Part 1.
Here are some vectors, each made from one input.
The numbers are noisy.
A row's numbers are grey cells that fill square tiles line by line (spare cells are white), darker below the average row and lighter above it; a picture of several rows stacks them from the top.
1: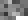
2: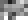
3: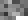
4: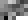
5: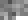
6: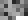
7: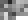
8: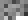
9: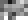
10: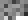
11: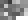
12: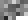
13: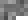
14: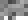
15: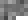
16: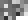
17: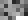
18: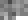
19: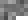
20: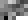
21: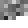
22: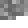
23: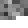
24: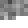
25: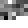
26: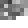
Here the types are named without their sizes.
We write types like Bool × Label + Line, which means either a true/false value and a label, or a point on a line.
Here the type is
Line × Line.
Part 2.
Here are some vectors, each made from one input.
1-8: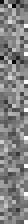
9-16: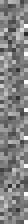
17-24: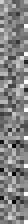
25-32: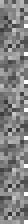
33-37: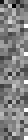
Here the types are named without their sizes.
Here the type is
Label.
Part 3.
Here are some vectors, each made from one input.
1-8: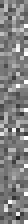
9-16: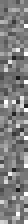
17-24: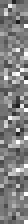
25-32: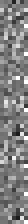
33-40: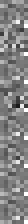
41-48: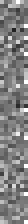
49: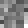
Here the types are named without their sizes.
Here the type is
Label.
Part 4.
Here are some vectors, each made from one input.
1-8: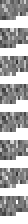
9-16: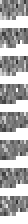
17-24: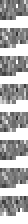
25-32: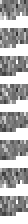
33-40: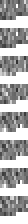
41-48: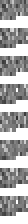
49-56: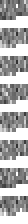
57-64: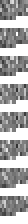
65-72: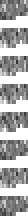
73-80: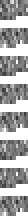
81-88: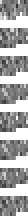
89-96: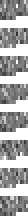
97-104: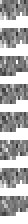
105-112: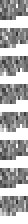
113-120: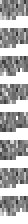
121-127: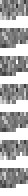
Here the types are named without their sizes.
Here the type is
Circle.
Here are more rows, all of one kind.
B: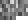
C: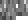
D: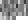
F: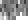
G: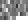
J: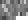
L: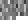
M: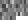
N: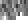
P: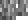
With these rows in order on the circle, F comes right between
D and N.
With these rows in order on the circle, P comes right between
B and C.
